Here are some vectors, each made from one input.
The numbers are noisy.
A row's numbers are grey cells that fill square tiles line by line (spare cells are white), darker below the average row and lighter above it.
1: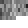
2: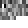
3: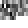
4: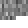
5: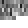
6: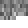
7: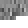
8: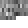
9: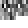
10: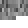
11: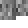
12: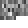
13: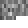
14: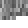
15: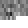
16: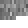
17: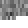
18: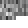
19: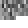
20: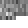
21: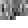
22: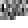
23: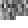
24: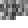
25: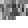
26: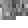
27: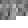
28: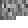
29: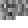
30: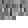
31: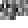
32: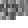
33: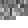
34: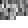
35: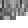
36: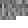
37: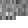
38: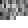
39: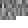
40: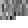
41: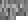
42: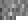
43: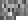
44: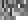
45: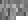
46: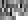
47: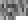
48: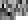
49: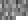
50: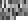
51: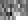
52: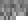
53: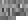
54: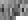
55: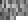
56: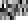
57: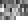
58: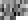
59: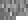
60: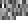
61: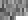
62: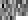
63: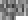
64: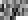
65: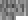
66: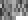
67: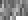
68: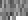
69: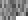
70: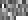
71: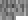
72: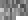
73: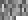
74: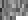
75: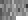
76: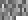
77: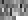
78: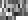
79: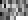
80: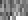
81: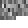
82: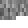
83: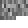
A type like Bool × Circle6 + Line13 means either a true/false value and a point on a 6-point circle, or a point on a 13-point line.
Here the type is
Bool × Line9.
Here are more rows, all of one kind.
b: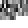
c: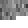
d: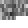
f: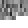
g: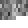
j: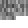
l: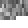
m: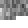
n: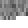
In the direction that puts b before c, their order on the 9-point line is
f, b, c, j, n, d, g, l, m.
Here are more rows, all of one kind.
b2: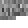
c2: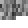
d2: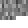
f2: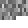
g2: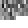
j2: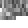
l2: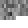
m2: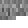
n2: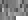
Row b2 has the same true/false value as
d2 and m2.
